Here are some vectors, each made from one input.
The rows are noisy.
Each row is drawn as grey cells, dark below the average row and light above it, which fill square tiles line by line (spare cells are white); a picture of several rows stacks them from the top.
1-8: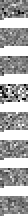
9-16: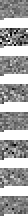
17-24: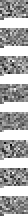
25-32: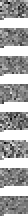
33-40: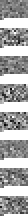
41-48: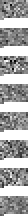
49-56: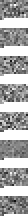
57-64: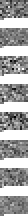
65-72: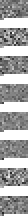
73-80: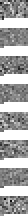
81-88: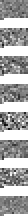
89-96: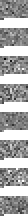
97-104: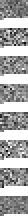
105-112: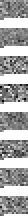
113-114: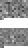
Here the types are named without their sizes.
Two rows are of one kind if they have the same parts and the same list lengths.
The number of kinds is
2.
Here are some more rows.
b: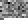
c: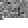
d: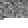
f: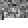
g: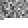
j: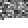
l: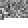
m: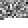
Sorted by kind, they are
b, c, d, f, j, l, m
g

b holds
a label and a node of a tree.
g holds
a point on a line.
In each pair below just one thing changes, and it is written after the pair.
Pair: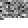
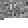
the node of the tree
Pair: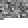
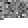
the label
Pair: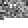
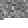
the node of the tree
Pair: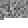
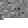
the label
